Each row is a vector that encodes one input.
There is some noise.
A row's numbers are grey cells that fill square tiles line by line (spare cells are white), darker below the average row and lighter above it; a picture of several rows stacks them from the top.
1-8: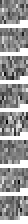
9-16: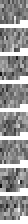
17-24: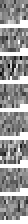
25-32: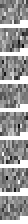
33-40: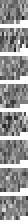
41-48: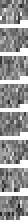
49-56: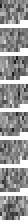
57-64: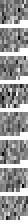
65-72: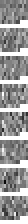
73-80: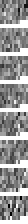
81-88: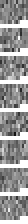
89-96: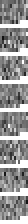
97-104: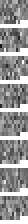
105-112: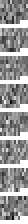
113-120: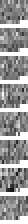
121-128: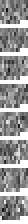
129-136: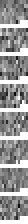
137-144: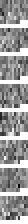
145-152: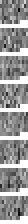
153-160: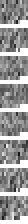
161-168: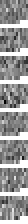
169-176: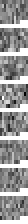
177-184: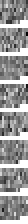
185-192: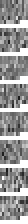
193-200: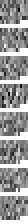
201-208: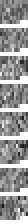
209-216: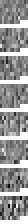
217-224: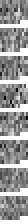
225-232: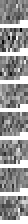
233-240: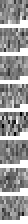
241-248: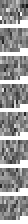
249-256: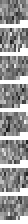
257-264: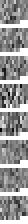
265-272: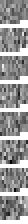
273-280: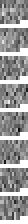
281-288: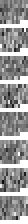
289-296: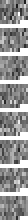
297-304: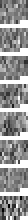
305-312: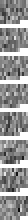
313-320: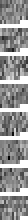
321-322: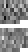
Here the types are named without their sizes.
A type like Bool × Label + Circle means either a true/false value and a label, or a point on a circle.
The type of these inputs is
List(Circle + Line).
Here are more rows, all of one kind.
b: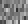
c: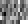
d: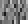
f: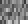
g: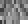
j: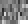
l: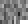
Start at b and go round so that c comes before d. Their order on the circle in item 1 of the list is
b, f, j, g, c, l, d.
